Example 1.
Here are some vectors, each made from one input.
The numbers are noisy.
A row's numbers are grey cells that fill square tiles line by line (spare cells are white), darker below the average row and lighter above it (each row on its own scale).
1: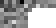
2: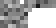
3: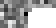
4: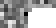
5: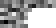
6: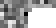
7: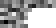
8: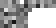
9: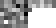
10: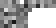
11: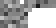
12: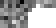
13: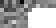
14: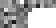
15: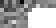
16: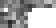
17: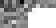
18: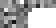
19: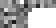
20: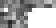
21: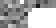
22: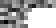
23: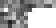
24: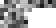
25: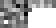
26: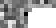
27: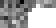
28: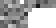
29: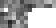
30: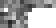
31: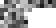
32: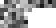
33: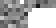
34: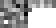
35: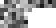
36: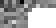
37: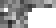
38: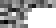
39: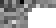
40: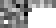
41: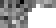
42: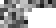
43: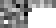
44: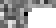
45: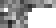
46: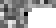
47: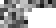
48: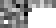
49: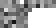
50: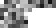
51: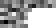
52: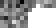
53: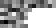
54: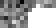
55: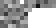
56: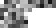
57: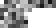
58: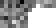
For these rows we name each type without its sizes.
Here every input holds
either a fixed value, or three true/false values.
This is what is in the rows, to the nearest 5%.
About 15% of them hold a fixed value. The rest hold three true/false values.
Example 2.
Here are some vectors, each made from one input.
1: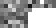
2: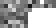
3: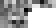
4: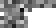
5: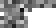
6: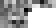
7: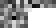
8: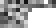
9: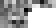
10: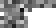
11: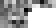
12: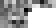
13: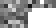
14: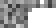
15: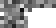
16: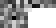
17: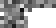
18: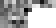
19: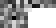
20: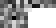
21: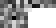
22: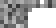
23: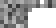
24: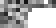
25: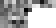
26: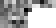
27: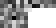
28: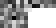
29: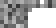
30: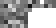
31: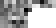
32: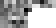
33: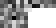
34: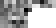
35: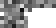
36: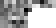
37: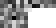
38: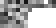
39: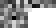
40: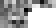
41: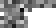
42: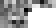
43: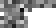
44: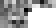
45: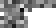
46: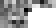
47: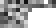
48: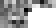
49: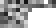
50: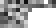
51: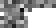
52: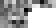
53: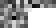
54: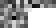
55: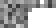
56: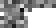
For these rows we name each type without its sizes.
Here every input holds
a label.
